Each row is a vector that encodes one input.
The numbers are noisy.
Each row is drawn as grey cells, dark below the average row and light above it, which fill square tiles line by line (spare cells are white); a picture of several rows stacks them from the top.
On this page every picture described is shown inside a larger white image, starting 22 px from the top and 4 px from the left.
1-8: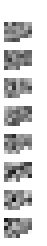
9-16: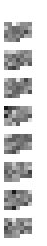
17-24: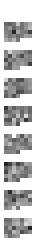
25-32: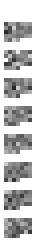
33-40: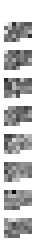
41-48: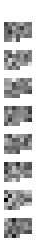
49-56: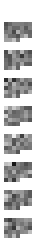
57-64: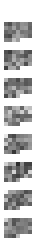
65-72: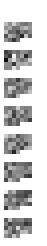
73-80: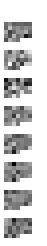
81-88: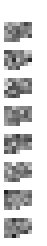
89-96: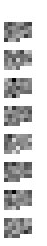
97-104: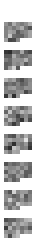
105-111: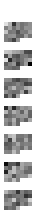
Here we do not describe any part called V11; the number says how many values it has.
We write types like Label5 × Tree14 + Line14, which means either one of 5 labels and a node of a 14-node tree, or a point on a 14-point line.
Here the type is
Circle8 × Label7 × V11.
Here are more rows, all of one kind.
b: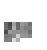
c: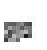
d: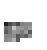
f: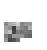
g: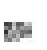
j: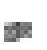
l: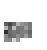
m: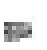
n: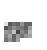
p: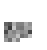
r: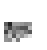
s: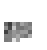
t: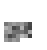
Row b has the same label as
g, j and t.
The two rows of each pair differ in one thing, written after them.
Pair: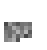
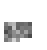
the place on the 8-point circle
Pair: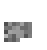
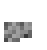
the value of V11
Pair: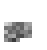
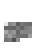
the value of V11
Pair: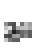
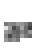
the label
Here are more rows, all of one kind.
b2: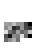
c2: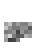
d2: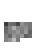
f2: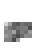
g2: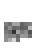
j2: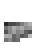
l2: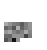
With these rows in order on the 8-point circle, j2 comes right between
d2 and l2.
